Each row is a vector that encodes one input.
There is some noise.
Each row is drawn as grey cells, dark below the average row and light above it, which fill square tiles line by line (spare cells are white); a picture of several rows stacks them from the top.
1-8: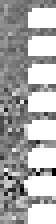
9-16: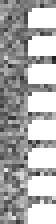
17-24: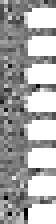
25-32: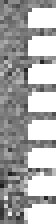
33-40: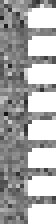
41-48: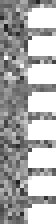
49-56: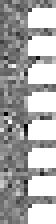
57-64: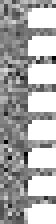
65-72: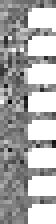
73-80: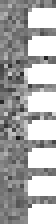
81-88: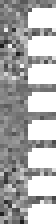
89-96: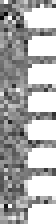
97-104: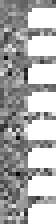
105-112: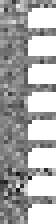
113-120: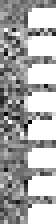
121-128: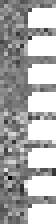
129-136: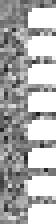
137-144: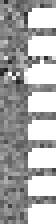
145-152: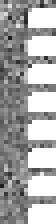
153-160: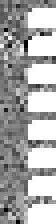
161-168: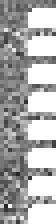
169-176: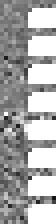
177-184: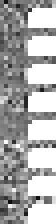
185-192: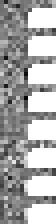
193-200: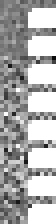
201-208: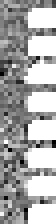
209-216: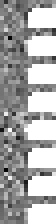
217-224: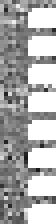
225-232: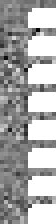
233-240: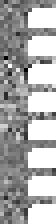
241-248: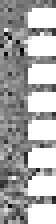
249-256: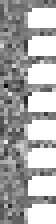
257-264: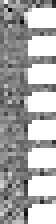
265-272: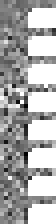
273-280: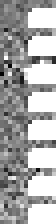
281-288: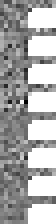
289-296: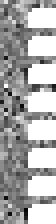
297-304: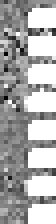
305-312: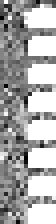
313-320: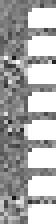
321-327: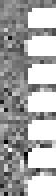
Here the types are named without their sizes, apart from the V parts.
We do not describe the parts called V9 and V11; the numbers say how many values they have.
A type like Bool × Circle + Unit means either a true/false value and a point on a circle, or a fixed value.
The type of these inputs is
(Bool × Bool × Bool × Bool + Unit) × Line + Label × V11 + V9.
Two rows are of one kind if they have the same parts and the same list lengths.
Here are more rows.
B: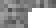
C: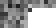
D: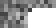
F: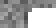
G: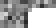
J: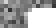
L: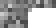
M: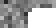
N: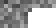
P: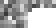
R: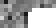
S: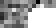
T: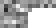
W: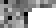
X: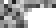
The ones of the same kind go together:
B, D, F, G, J, L, M, N, R
C, W
P, T, X
S

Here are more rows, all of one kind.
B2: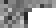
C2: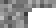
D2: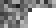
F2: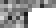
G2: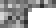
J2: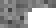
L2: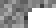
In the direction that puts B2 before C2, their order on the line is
L2, D2, B2, F2, J2, C2, G2.
